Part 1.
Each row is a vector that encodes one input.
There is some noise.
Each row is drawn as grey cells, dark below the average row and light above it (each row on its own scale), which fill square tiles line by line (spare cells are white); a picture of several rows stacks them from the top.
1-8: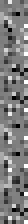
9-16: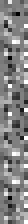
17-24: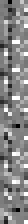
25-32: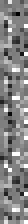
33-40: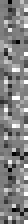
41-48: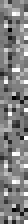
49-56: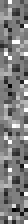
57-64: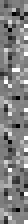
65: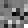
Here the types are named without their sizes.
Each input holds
a point on a line.
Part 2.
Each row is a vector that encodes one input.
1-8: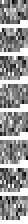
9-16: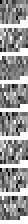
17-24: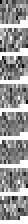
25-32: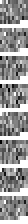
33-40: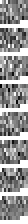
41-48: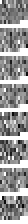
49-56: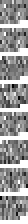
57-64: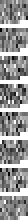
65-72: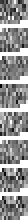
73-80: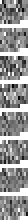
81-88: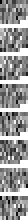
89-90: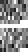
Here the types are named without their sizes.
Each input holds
a node of a tree.
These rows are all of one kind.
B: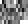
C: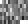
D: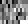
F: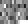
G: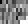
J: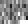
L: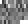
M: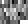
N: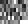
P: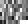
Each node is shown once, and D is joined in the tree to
G and M.
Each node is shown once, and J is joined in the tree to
F.
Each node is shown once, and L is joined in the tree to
B and C.
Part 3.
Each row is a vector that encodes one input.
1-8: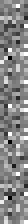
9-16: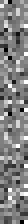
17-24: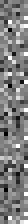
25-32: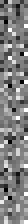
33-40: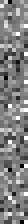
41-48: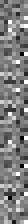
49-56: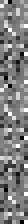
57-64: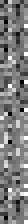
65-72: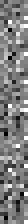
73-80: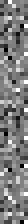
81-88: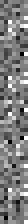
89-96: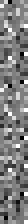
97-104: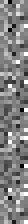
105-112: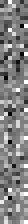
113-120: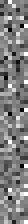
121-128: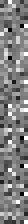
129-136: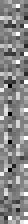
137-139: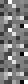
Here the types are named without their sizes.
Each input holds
a point on a line.
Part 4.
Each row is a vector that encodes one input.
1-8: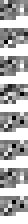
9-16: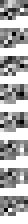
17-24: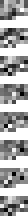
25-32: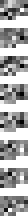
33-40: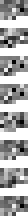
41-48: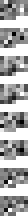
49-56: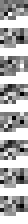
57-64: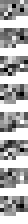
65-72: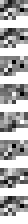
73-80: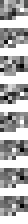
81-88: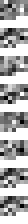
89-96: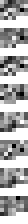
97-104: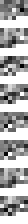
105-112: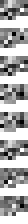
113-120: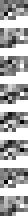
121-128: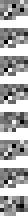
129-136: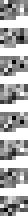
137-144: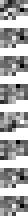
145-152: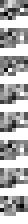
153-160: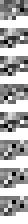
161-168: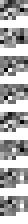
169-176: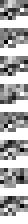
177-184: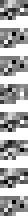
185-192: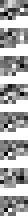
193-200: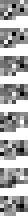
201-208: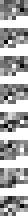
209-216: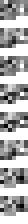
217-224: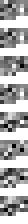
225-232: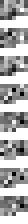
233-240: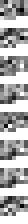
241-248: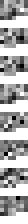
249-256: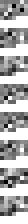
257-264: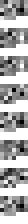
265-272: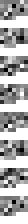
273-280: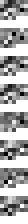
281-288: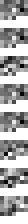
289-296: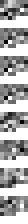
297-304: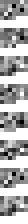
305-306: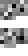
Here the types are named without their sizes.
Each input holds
either a fixed value, or three true/false values.
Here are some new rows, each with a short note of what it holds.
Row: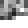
three true/false values
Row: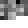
a fixed value
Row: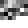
three true/false values
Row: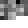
a fixed value
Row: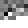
three true/false values
